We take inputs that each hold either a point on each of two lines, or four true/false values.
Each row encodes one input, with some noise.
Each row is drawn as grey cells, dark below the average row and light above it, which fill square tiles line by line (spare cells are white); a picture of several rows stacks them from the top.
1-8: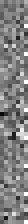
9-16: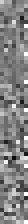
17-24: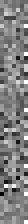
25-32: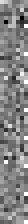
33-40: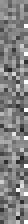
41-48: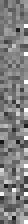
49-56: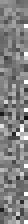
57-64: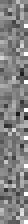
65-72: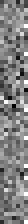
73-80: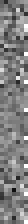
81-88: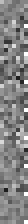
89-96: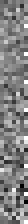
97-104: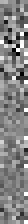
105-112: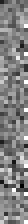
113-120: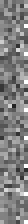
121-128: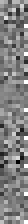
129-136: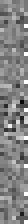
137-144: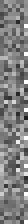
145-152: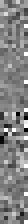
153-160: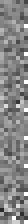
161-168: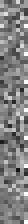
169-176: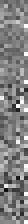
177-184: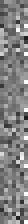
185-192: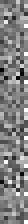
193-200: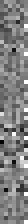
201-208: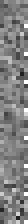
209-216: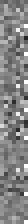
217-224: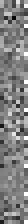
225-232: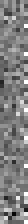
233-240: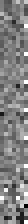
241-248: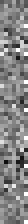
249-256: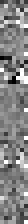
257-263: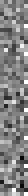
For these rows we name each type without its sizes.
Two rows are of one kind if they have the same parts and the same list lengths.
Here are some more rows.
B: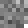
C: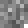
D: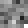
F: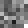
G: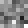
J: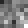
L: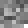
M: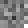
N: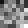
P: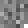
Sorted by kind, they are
B, F, J, M
C, D, G, L, N, P

